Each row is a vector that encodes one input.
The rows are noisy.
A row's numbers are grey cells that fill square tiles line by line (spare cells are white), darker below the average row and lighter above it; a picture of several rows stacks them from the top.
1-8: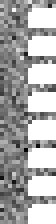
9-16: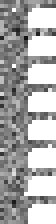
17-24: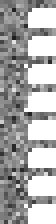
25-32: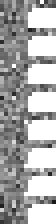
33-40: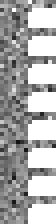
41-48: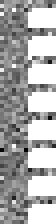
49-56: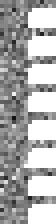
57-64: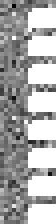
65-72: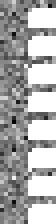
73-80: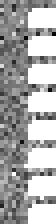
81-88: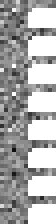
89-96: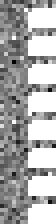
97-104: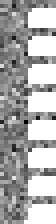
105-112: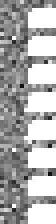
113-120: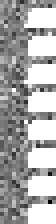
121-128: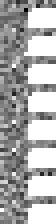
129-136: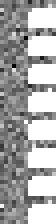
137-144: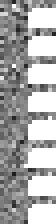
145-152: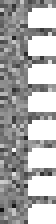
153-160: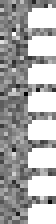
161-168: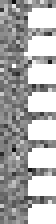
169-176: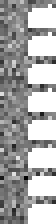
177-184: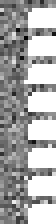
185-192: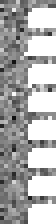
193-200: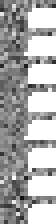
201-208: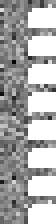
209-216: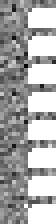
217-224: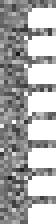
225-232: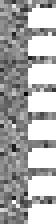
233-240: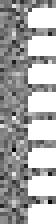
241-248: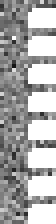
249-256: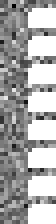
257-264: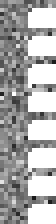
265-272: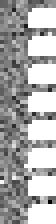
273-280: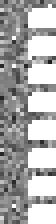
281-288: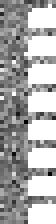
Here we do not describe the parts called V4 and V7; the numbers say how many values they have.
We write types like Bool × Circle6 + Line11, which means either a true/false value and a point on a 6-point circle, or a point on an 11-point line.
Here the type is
(Bool × Line6 × V4 + Label8) × V7 × V7.
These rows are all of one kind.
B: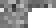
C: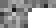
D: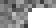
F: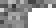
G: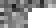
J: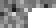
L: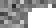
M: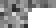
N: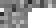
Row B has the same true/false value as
C, L and N.
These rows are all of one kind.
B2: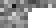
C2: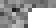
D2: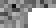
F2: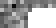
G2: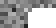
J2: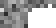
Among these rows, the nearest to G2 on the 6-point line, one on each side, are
C2 and D2.
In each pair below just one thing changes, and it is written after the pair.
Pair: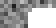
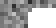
the place on the 6-point line
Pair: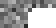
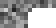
the value of V4
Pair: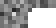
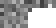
the place on the 6-point line
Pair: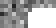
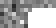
the place on the 6-point line
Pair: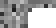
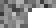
the value of V4
